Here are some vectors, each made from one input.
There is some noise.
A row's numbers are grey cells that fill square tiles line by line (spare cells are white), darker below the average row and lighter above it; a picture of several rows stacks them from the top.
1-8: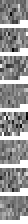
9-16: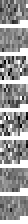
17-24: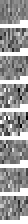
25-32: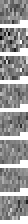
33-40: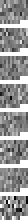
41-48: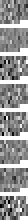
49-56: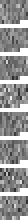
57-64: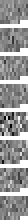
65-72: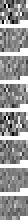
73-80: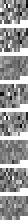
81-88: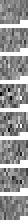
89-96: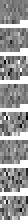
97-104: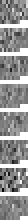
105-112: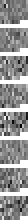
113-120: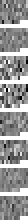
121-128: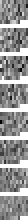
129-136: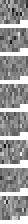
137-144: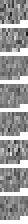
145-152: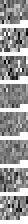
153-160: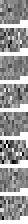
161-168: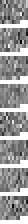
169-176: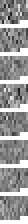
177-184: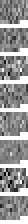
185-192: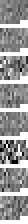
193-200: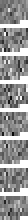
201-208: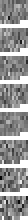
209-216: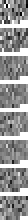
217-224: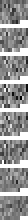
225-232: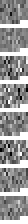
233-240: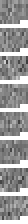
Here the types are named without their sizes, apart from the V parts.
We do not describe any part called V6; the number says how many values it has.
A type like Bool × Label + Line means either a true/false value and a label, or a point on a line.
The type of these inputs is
(Bool × Line + V6) × Tree × (Tree × Tree + Unit).
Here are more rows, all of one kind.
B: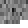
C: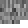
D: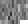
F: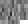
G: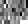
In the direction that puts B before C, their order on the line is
B, C, D, F, G.
